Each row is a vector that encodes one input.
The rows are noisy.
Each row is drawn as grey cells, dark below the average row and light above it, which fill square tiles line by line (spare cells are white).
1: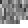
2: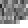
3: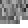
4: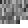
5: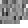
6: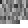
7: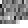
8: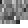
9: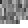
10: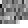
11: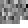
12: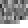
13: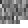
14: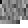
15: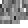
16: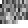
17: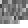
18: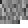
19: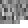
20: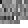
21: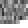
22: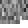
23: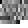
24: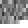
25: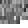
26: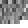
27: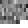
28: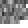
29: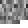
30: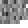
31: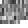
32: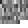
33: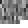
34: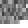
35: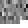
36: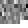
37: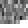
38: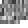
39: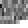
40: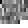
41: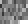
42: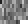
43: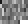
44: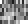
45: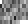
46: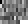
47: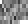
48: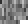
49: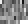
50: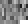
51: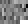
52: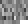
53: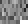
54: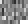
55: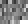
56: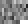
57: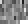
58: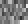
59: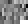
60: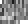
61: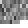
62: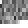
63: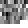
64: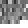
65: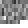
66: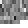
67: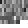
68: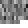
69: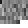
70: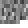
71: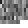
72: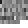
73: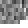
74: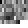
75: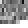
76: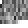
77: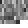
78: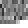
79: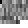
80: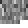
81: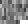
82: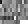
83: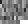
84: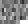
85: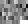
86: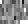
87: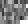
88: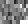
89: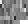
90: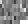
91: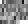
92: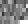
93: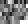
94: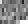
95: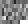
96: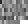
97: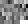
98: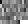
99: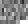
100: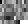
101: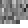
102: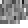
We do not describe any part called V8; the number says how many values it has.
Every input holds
either a point on a 9-point line, or a true/false value and a value of V8.
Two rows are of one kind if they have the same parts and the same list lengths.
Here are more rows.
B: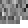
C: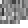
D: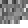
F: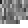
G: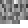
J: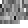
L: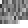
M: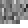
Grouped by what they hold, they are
B, F, G, M
C, D, J, L

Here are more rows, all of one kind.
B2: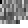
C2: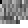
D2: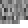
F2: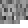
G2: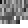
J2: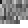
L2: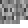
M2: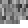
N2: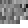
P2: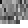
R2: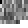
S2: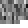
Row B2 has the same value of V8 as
C2, J2, M2 and R2.
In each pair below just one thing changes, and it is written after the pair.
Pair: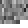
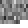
the true/false value
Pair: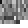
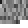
the value of V8
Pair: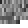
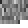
the value of V8
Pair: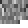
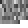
the true/false value
